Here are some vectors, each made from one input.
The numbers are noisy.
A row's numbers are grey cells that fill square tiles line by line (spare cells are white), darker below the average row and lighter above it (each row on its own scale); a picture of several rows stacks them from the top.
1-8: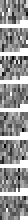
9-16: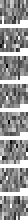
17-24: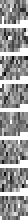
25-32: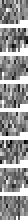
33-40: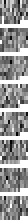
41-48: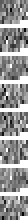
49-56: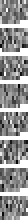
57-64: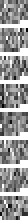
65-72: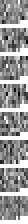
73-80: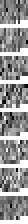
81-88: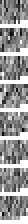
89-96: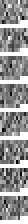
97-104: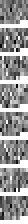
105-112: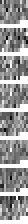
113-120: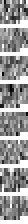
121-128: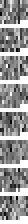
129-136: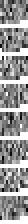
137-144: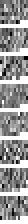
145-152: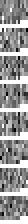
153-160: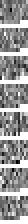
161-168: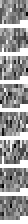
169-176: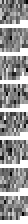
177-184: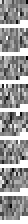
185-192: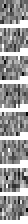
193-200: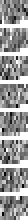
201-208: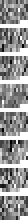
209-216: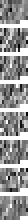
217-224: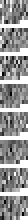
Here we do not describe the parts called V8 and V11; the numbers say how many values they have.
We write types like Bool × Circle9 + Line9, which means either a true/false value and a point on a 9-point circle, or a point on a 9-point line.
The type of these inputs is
Bool × (Line6 × V8 + V11).
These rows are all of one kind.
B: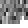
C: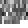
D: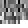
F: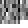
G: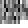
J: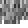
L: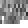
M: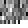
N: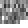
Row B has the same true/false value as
D, F and G.
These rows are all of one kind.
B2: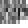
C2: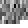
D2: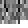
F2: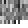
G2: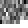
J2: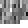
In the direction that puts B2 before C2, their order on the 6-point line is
G2, B2, C2, J2, D2, F2.
